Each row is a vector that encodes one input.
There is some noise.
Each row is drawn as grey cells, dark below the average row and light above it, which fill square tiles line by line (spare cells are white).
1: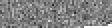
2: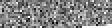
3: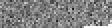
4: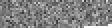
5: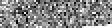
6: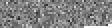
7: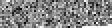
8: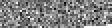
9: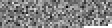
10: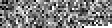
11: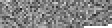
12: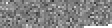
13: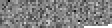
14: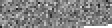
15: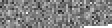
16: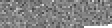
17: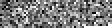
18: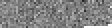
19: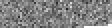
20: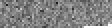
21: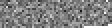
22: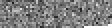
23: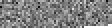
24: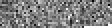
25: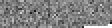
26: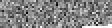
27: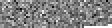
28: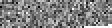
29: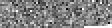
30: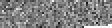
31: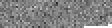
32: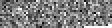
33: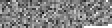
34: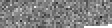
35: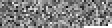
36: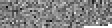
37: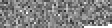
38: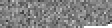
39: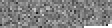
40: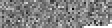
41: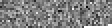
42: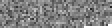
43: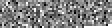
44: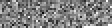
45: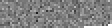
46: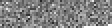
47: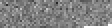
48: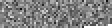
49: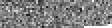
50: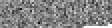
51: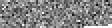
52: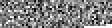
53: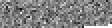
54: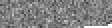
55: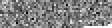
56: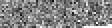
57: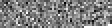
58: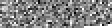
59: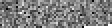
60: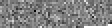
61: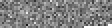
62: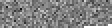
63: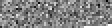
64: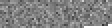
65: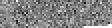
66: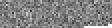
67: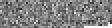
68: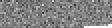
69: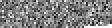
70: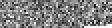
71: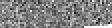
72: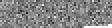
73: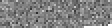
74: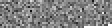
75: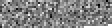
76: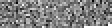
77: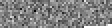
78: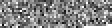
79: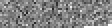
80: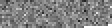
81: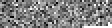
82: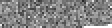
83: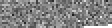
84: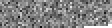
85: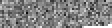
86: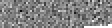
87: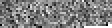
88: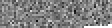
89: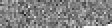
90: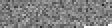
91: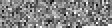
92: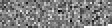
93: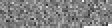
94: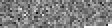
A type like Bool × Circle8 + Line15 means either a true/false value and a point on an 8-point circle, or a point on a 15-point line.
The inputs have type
Circle11 + Line7 × Line10 + Unit.
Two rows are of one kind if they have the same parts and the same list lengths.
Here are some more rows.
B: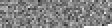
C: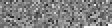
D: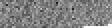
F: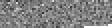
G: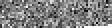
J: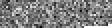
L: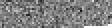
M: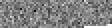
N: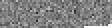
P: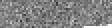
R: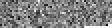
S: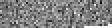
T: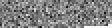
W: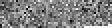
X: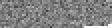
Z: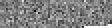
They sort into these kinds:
B, C, D, F, J, L, N, P, R, T, X
G, W
M, S, Z

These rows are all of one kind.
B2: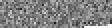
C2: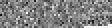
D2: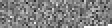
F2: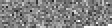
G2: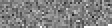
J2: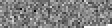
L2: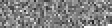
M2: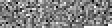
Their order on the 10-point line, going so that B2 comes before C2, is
J2, B2, D2, M2, C2, L2, F2, G2.
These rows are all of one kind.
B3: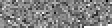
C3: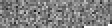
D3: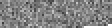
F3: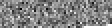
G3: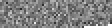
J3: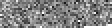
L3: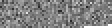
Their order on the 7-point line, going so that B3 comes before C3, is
L3, B3, D3, C3, J3, G3, F3.
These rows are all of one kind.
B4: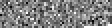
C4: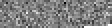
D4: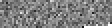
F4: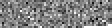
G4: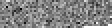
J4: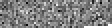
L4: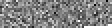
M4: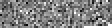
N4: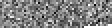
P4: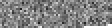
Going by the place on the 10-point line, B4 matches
F4, J4, M4 and P4.
